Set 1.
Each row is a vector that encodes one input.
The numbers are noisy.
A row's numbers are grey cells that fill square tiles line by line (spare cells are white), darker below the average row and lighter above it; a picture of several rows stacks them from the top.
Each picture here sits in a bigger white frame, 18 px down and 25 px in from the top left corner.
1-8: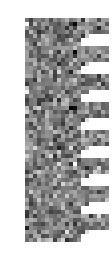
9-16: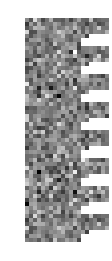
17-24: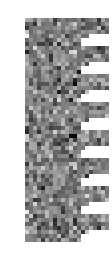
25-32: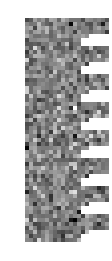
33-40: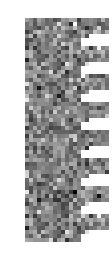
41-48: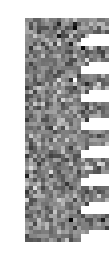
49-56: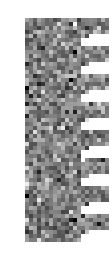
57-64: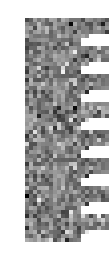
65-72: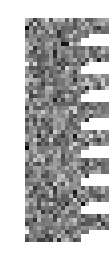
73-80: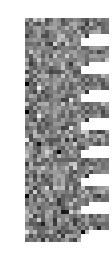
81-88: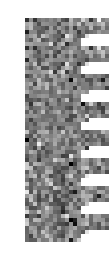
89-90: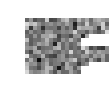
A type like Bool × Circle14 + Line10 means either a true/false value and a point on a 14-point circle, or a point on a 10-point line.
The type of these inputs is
(Circle8 + Unit) × Label12.
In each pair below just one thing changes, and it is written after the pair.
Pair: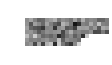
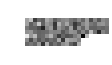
the label
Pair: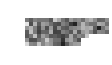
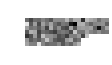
the place on the 8-point circle
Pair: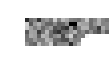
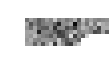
the label
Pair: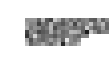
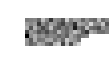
the place on the 8-point circle
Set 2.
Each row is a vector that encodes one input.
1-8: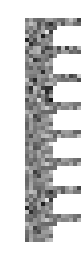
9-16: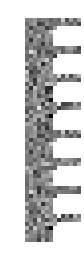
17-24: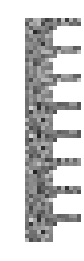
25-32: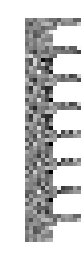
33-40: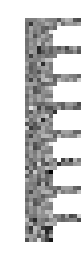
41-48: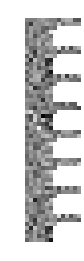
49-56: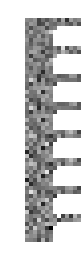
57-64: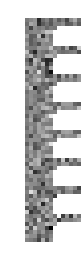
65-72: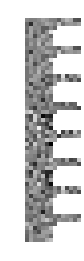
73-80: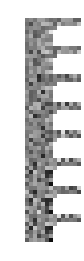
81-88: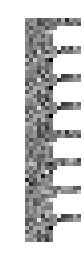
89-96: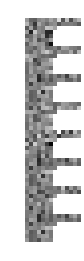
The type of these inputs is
Line5 + Line13.
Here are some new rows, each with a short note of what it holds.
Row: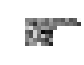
a point on a 5-point line
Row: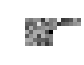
a point on a 5-point line
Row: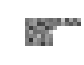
a point on a 13-point line
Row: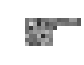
a point on a 13-point line
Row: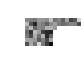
a point on a 5-point line
